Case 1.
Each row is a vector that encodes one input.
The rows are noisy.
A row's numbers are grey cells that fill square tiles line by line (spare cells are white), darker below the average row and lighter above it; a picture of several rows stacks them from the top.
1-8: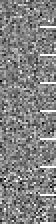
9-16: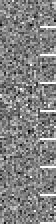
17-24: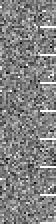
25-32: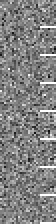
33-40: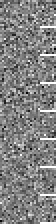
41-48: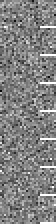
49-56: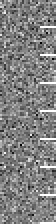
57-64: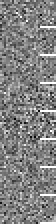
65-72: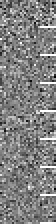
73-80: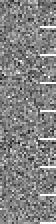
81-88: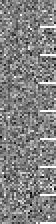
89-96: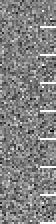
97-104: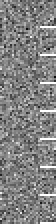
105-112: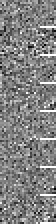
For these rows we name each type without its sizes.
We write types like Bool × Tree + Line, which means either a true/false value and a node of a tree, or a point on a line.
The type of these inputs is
(Bool × Label + Unit) × Line × Line.
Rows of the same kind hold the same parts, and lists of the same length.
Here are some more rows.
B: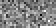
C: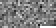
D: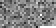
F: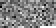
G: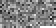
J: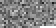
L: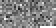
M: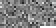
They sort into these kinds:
B, C, L, M
D, F, G, J

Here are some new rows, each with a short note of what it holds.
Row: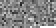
a label, a point on each of two lines and a true/false value
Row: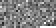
a label, a point on each of two lines and a true/false value
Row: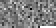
a label, a point on each of two lines and a true/false value
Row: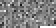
a label, a point on each of two lines and a true/false value
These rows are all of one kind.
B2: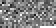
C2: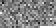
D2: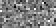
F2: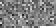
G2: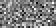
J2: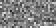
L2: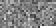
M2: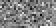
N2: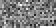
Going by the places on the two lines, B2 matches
C2, F2 and J2.
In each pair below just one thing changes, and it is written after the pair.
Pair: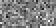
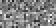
the true/false value
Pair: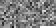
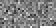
the label
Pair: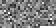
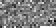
the true/false value
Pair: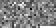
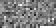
the true/false value
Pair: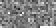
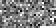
the true/false value
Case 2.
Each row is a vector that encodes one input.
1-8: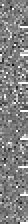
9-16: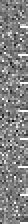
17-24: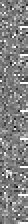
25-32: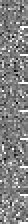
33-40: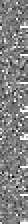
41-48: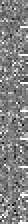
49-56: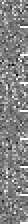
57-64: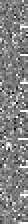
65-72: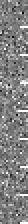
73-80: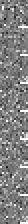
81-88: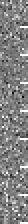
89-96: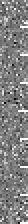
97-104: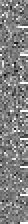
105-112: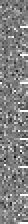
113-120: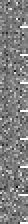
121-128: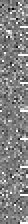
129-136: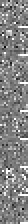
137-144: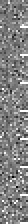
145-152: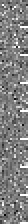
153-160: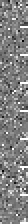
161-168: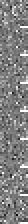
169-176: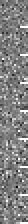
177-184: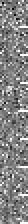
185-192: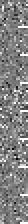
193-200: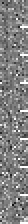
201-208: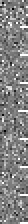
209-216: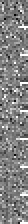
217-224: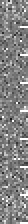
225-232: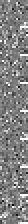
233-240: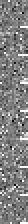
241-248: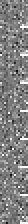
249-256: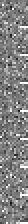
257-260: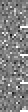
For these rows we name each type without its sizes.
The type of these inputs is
Label × (Label + Line).
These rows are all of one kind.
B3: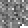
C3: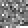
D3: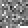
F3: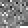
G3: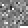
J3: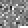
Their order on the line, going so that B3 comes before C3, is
F3, G3, B3, J3, D3, C3.
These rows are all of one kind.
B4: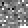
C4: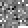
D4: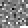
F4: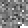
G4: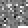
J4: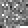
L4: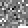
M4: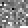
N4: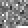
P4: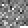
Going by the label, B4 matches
C4, D4, L4 and M4.
